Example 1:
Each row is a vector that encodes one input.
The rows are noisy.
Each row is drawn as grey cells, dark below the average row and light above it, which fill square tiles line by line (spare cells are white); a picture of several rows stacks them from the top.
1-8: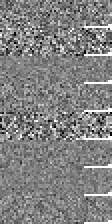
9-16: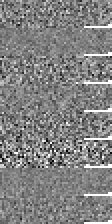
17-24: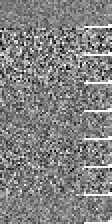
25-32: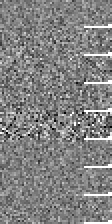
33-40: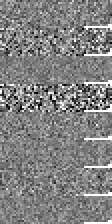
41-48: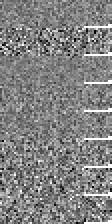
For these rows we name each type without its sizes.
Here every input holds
either a point on a circle, or a fixed value.
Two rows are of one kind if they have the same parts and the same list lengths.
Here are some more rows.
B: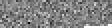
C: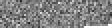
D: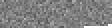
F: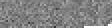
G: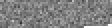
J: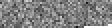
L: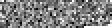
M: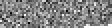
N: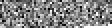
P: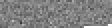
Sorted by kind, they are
B, C, D, F, G, L, M, N, P
J

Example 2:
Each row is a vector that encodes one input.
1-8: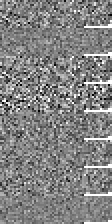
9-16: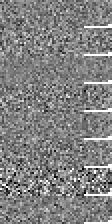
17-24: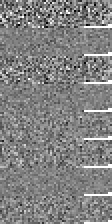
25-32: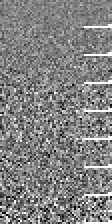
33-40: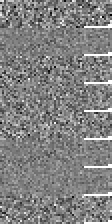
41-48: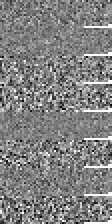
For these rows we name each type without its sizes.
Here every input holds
a point on a circle.
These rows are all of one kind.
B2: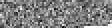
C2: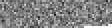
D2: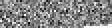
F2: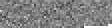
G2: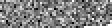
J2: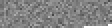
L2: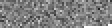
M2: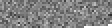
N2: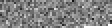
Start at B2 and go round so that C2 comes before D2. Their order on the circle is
B2, M2, C2, L2, F2, N2, J2, D2, G2.
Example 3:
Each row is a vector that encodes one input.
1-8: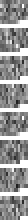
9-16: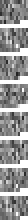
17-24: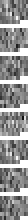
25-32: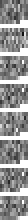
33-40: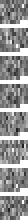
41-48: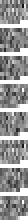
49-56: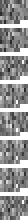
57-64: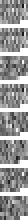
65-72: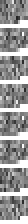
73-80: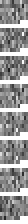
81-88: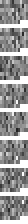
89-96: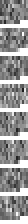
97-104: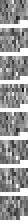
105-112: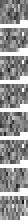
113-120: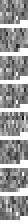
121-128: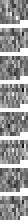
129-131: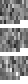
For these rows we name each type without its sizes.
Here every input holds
a point on a circle.
